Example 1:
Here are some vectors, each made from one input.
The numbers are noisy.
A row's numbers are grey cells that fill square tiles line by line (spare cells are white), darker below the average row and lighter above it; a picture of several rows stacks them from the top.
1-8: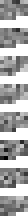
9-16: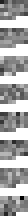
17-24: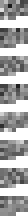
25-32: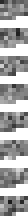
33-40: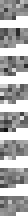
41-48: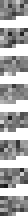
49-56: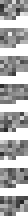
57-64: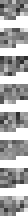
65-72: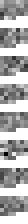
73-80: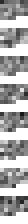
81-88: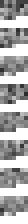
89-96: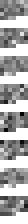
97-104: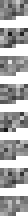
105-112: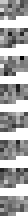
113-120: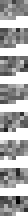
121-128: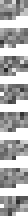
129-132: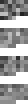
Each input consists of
one of 8 labels and a point on a 7-point line.
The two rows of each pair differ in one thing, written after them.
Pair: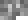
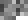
the label
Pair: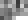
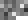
the label
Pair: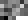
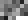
the place on the 7-point line
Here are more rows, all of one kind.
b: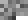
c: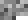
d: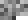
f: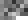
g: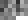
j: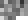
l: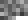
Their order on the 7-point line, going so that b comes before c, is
j, b, d, c, g, l, f.
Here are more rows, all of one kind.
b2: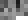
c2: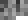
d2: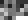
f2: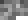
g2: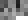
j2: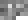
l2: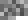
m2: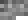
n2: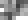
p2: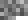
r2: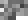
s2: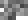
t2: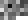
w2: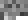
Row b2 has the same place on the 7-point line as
g2, p2 and w2.
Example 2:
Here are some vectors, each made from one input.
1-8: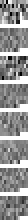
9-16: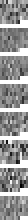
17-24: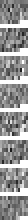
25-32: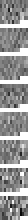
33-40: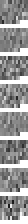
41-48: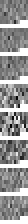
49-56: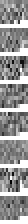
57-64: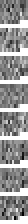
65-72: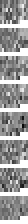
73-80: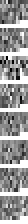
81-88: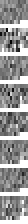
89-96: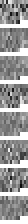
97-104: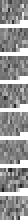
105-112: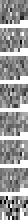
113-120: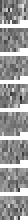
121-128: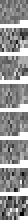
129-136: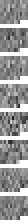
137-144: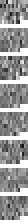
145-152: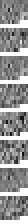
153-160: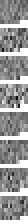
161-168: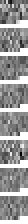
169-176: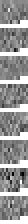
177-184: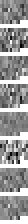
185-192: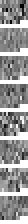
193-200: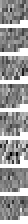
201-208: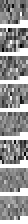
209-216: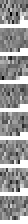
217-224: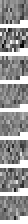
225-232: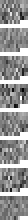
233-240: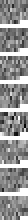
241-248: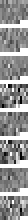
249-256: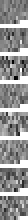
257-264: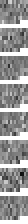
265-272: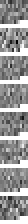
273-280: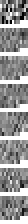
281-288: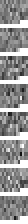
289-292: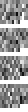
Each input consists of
either a fixed value, or one of 5 labels and a true/false value.
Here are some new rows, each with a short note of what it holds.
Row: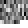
a fixed value
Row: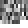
a fixed value
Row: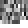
a fixed value
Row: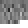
one of 5 labels and a true/false value
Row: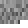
one of 5 labels and a true/false value
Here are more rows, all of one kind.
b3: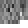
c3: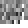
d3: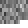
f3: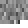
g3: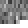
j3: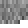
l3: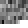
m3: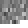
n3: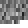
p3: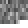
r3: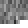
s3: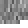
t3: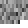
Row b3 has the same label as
c3 and f3.
